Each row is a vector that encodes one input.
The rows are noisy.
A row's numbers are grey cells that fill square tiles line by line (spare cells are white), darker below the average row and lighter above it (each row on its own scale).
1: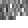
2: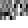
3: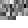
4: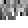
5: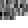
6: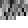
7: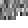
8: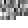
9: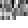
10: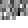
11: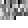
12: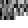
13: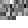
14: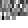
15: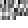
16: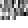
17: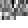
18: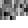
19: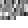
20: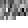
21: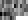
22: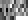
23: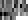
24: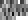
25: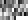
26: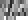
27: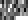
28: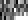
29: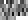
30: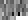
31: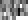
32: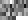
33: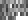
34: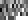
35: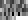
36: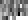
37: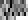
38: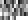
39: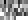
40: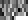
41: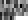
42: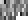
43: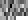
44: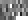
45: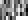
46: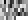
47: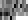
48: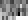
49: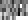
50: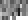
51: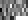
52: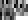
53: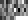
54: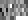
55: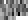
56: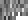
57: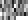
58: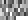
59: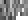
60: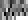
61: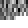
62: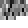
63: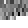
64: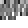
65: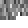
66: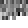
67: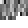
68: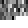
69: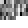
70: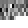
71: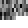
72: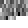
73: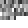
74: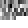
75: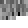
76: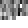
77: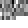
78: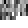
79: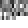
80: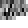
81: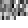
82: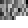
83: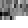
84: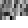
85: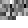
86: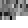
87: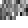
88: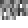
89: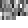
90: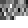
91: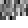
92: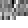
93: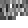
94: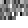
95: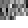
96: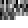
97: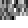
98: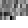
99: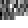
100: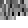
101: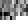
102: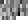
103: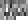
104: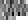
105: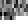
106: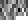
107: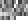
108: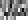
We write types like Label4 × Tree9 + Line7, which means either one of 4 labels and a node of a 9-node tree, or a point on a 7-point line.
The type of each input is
Bool × Circle11 + Unit.
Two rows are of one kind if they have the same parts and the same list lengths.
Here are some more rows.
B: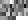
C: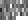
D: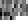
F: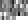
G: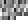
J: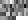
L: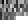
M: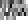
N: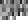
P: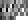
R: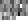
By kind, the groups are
B, J
C, D, F, G, L, M, N, P, R

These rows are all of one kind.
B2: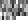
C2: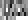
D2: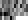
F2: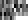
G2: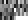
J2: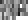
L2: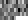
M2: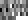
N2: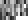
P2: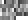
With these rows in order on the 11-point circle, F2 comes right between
D2 and G2.
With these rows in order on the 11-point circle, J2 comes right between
B2 and L2.
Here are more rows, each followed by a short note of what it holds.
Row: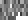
a point on an 11-point circle and a true/false value
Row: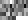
a fixed value
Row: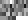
a fixed value
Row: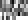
a point on an 11-point circle and a true/false value
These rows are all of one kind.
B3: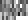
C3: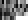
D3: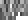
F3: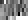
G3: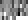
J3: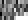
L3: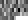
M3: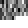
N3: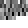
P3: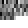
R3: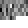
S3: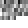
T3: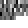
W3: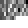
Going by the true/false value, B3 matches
F3, G3, N3 and S3.
